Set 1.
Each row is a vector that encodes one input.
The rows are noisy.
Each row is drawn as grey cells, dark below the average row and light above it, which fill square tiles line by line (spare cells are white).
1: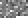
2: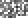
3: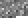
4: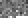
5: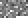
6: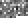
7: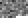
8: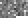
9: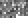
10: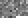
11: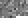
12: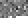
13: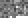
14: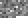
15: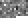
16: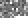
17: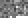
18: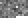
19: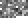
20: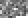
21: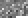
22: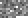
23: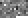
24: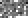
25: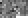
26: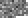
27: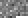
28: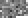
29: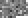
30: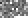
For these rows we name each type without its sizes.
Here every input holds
a node of a tree.
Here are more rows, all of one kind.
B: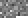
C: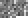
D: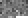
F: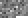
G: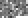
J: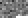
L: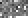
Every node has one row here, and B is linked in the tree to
F.
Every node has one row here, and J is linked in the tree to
D, F and G.
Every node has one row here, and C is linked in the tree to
G.
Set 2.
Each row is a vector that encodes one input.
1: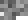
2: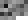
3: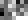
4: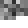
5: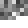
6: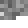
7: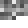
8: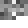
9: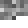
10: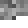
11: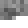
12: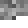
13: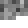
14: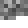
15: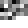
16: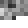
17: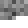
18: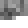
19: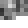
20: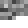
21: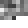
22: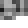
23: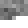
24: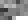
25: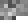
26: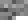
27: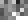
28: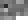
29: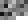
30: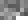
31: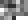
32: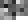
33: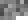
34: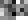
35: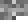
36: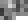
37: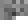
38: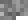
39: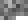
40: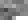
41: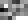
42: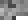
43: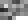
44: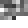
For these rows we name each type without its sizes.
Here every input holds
a point on a circle.
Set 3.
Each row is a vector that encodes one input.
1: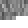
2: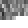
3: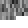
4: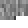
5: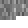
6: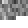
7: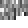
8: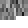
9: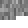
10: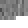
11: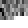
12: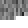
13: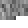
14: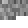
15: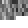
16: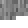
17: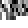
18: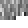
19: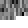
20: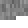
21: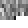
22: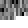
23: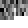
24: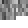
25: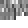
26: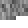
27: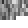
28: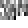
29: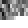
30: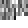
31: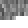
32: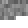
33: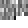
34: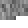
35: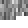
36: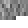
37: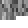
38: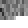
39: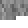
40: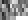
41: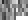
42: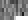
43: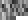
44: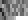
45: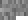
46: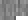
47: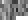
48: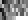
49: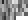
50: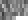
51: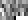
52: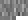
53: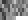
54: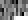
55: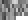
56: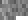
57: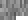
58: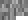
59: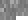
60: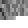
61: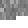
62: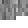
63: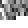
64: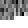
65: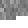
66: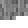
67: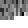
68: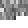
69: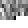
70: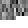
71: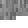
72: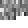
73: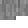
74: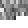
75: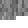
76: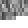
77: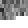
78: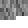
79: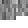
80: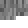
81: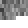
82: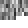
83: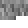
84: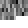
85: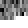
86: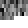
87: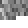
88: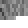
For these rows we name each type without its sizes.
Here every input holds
a point on a line.
